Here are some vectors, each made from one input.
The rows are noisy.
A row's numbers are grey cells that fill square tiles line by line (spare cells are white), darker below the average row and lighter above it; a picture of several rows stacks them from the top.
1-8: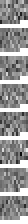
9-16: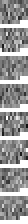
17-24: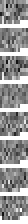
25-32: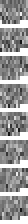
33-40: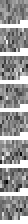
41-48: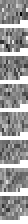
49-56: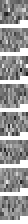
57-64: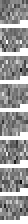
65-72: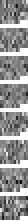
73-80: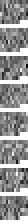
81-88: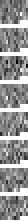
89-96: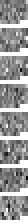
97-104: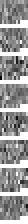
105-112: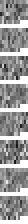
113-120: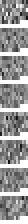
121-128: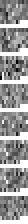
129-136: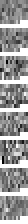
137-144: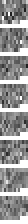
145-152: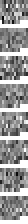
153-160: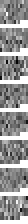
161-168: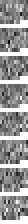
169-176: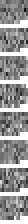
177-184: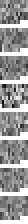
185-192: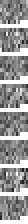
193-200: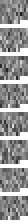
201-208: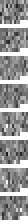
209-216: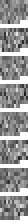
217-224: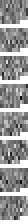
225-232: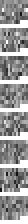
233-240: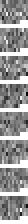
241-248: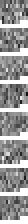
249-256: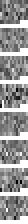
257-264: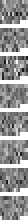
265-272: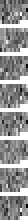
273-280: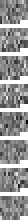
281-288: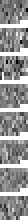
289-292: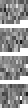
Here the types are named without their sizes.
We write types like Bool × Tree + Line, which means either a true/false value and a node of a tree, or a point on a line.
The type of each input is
Bool × Bool × Bool × Circle × (Circle + Unit).
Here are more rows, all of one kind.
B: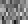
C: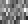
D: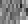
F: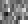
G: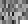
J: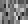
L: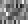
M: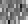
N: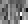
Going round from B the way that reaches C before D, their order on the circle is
B, L, C, G, F, J, N, D, M.
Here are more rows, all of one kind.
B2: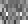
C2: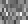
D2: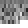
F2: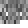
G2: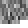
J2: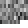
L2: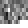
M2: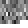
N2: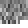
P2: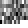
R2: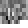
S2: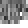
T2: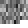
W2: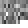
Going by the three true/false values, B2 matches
C2, F2 and S2.
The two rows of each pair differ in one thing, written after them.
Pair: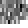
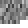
one of the three true/false values
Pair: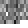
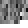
the place on the circle
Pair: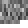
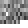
the place on the circle
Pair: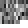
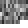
one of the three true/false values
